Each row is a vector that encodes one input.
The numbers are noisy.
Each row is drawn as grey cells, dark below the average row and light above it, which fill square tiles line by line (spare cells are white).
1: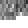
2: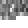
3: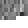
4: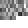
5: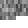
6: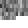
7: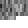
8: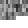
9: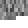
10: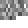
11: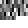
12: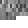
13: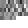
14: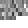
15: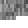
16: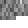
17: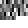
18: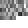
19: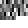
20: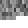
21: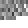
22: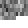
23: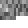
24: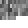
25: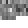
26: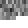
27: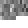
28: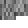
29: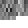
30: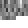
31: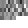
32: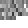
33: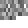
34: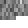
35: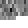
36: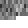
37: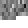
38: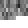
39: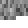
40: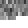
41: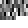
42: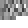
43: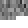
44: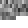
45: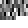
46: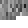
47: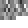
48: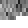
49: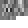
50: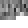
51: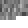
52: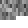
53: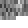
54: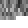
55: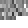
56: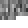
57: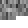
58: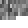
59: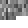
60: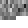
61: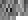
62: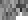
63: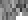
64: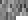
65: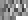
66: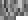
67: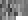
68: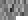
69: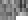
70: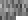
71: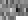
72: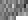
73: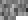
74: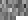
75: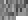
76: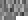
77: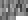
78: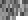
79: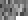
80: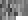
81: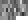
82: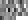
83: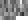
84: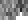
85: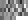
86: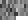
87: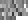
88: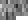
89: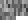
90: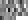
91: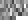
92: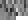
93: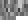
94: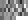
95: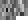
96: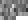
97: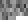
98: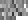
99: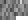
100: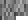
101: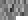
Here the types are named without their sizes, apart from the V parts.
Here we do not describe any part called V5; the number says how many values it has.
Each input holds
a list of items, each a true/false value and a value of V5.
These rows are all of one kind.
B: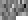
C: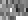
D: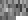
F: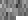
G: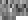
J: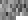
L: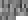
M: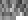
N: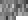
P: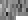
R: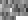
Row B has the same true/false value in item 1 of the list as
L, M and N.
